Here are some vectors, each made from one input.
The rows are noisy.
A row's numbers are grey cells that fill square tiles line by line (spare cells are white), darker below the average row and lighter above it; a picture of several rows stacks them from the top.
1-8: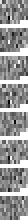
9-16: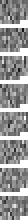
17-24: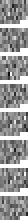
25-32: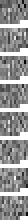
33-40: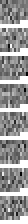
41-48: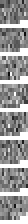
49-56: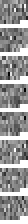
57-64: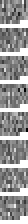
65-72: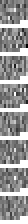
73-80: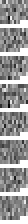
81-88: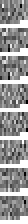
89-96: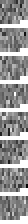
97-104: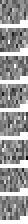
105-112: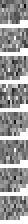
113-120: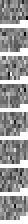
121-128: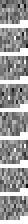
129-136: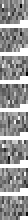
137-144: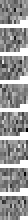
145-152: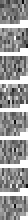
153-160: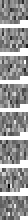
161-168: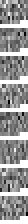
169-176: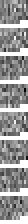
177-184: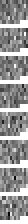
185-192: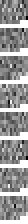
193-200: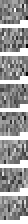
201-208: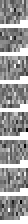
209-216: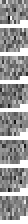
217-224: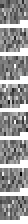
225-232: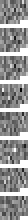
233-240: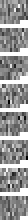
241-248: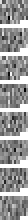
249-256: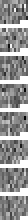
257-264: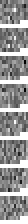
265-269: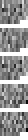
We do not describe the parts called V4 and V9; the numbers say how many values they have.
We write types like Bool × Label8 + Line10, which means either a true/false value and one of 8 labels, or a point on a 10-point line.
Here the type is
(Bool × Circle10 + V4) × V9.
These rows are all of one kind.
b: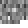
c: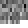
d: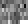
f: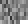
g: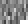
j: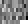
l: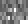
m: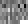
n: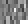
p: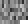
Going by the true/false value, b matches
f, g, l and n.
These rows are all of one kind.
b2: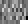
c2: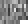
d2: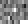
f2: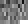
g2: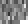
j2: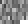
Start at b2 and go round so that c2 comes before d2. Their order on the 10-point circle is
b2, j2, c2, g2, f2, d2.
